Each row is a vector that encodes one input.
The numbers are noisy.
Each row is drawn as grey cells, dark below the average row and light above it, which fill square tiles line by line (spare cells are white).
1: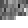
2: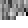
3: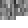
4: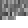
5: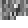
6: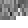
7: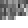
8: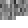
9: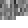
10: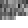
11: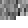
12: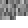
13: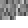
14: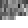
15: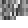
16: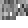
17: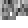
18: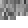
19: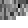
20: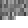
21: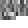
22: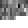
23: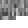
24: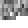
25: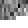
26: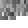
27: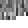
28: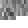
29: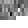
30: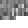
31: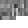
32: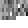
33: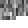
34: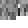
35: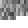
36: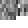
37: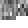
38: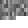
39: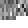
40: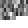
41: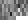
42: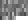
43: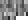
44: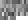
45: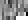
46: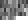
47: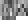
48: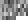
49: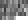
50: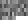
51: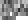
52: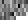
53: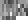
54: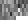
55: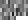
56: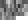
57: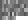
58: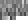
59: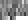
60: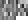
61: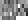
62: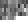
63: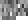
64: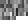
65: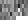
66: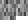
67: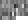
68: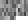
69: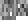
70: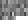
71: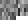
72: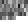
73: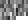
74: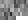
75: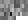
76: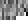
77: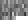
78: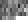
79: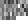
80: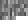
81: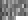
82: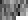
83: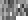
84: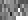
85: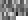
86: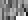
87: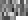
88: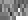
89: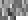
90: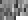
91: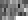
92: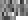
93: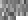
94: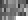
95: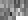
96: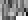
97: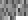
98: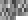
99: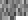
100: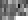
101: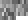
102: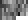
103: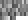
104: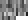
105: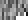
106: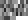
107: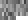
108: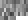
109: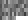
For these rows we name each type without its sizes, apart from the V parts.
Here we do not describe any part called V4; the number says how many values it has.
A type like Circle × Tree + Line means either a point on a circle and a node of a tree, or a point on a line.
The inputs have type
Line × (Line + V4).
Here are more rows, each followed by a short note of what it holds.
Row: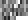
a point on each of two lines
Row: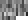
a point on each of two lines
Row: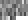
a point on a line and a value of V4
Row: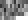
a point on a line and a value of V4
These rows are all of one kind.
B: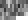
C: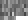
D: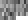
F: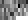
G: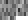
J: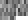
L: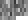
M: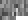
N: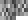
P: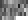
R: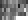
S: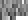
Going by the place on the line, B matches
F, P and R.
